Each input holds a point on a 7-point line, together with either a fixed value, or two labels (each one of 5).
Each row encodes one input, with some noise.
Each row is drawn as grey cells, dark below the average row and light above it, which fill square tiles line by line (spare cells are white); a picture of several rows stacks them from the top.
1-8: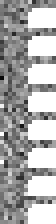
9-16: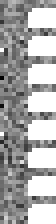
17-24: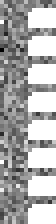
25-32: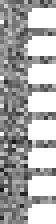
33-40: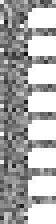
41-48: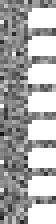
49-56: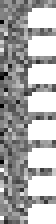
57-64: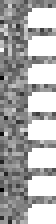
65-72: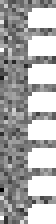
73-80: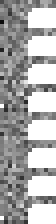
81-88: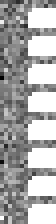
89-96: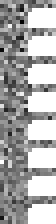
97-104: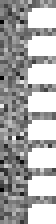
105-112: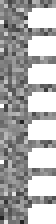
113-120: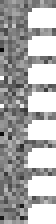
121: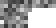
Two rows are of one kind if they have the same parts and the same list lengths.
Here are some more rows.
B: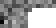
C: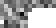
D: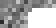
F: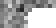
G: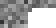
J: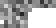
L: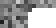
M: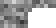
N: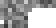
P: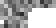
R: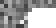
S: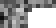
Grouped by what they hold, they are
B, D, F, G, L, M, R, S
C, J, N, P

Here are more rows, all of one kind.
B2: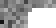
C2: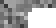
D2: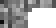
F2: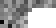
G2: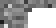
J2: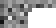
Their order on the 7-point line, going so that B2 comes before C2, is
J2, G2, F2, B2, D2, C2.
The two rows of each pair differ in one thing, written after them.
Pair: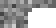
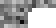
one of the two labels
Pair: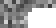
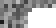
one of the two labels
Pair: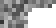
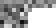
the place on the 7-point line
